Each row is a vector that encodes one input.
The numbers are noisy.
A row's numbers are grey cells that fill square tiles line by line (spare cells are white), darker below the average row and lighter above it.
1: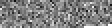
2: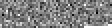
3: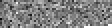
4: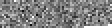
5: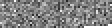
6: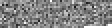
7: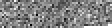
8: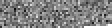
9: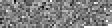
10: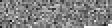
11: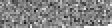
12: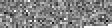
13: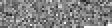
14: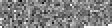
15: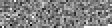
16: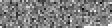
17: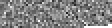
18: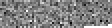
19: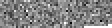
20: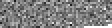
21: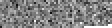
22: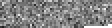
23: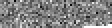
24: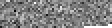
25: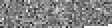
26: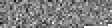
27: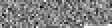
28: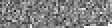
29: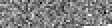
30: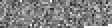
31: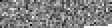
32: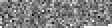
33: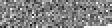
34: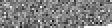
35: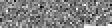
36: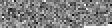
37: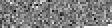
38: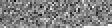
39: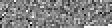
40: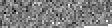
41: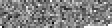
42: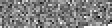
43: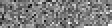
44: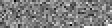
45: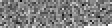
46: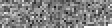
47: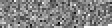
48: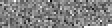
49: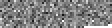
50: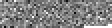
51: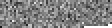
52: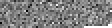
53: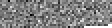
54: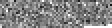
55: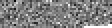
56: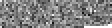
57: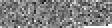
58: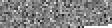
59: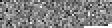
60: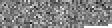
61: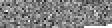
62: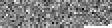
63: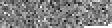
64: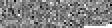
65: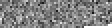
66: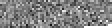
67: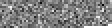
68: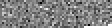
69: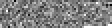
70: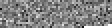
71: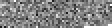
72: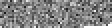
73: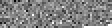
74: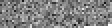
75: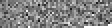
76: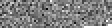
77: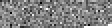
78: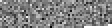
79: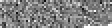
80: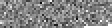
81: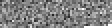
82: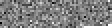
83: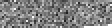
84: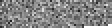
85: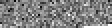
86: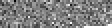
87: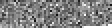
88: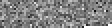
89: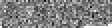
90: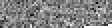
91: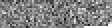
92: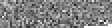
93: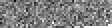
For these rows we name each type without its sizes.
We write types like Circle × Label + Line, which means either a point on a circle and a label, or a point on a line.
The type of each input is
(Label + Tree) × Tree.
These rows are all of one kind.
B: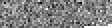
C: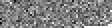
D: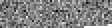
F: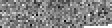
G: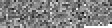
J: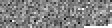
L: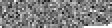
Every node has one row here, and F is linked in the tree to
B.
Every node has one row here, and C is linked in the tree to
G and J.
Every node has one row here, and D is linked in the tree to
J and L.
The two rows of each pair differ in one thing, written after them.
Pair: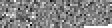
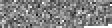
the label
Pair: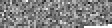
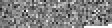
the label
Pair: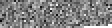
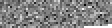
the node of the tree
